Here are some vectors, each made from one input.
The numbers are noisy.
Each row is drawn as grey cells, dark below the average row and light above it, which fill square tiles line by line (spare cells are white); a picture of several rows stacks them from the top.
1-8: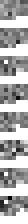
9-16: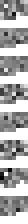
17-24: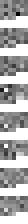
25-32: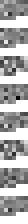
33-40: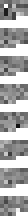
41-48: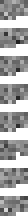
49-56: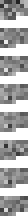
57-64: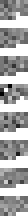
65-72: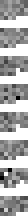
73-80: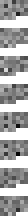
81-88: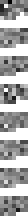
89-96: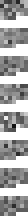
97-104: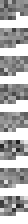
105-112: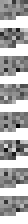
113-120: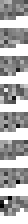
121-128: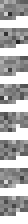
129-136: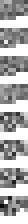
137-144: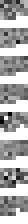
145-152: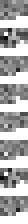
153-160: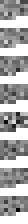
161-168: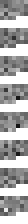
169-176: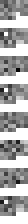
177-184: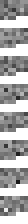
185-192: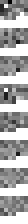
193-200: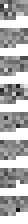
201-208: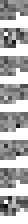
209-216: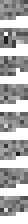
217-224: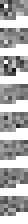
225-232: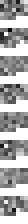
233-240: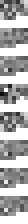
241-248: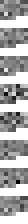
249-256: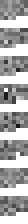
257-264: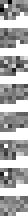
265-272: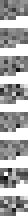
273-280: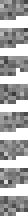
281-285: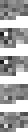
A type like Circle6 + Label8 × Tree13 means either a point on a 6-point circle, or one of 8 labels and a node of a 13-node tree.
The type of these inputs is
Bool × Bool × Bool × Bool × Line11 + Line4 × Line5.
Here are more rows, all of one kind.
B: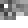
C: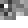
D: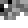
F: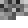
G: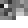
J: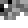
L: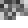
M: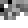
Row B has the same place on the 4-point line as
C and G.
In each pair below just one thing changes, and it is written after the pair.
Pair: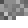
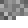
one of the four true/false values
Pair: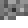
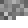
the place on the 11-point line
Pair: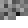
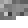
the place on the 11-point line
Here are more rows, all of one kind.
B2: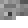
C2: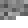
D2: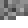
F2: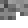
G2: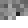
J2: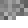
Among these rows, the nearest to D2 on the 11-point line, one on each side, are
B2 and C2.
